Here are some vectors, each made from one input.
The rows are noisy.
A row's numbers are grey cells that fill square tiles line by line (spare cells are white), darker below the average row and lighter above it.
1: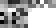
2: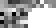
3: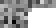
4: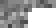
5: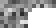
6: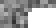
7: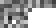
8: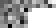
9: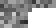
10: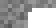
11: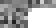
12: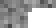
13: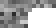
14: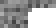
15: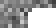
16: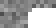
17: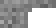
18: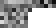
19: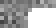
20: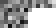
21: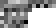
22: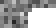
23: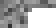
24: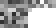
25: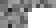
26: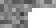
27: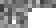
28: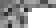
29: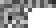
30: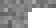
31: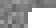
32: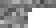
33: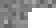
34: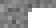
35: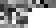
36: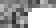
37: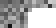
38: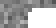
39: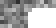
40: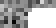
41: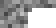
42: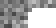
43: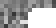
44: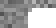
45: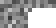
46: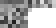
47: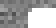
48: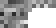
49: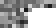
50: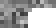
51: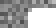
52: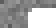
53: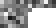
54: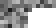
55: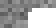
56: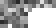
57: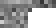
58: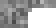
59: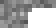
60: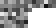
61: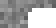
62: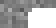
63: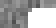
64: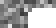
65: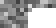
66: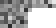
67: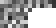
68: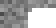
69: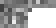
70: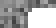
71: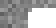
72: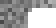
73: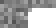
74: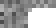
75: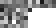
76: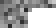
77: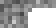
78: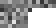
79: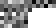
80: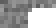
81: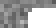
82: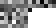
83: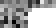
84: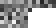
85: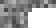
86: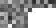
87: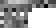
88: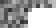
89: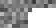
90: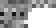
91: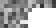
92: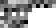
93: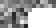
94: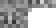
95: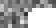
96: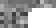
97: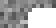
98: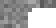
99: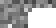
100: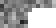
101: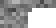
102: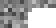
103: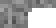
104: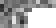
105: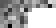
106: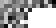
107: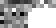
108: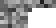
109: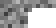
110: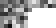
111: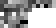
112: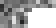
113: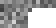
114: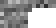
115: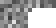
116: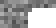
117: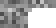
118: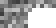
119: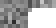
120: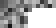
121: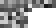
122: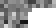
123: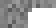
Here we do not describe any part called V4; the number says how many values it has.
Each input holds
a list of up to two items, each a point on a 5-point line, a true/false value and a value of V4.
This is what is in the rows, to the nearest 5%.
All of them are lists of up to two items, each a point on a 5-point line, a true/false value and a value of V4: about 5% are empty, 25% hold one and 70% two.
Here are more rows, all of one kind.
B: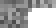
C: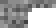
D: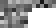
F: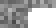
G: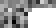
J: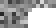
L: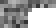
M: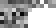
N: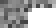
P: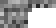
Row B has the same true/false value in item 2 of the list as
G, J, N and P.
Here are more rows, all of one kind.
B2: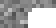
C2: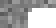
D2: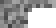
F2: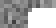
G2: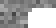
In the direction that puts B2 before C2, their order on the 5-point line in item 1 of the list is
B2, D2, F2, G2, C2.
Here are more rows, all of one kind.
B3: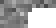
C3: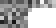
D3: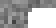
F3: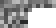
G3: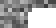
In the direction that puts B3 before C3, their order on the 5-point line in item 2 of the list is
G3, B3, F3, D3, C3.
